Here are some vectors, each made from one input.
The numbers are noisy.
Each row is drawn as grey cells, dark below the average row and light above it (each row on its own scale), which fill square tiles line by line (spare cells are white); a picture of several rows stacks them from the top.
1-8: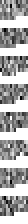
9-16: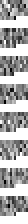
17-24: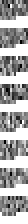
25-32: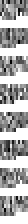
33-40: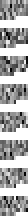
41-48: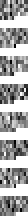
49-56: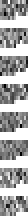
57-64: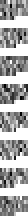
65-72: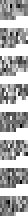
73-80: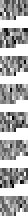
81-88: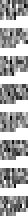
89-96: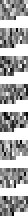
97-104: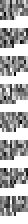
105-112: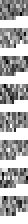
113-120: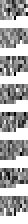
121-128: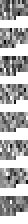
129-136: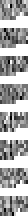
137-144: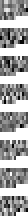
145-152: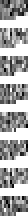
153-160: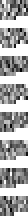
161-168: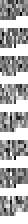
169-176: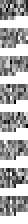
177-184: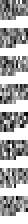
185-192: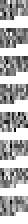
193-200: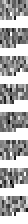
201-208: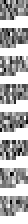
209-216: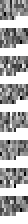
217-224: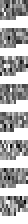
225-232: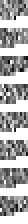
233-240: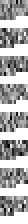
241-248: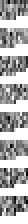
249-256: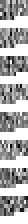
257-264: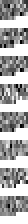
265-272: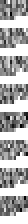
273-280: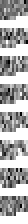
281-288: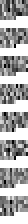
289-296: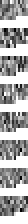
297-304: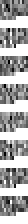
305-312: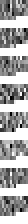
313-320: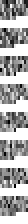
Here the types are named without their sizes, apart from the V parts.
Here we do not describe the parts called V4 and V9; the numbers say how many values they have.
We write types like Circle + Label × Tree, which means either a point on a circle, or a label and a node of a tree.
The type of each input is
(Label × V4 + Line) × V9.
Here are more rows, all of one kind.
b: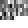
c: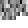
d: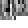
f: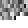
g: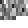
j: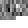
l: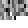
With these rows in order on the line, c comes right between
g and l.
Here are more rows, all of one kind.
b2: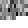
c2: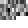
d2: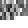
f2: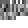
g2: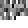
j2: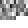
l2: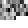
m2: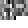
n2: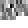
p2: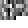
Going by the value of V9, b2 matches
j2 and l2.
